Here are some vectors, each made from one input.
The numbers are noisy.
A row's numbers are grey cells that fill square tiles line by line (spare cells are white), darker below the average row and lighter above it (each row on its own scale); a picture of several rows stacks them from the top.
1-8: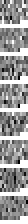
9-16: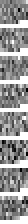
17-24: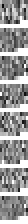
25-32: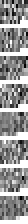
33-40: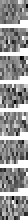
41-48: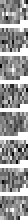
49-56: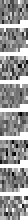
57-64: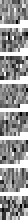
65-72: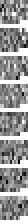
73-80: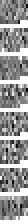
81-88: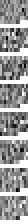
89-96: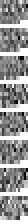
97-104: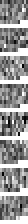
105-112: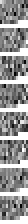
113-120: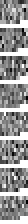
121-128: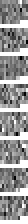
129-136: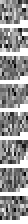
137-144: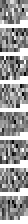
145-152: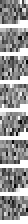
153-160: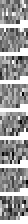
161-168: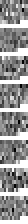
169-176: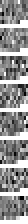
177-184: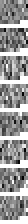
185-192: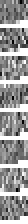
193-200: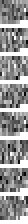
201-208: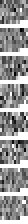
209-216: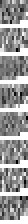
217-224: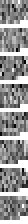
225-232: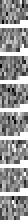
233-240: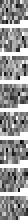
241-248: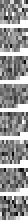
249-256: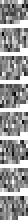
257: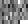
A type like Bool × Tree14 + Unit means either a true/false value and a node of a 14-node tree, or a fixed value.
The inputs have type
(Bool × Bool × Bool × Bool + Label12) × Label12 + Unit.
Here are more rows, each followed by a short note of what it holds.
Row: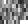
one of 12 labels and four true/false values
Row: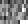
a fixed value
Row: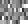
two labels (each one of 12)
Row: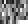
one of 12 labels and four true/false values
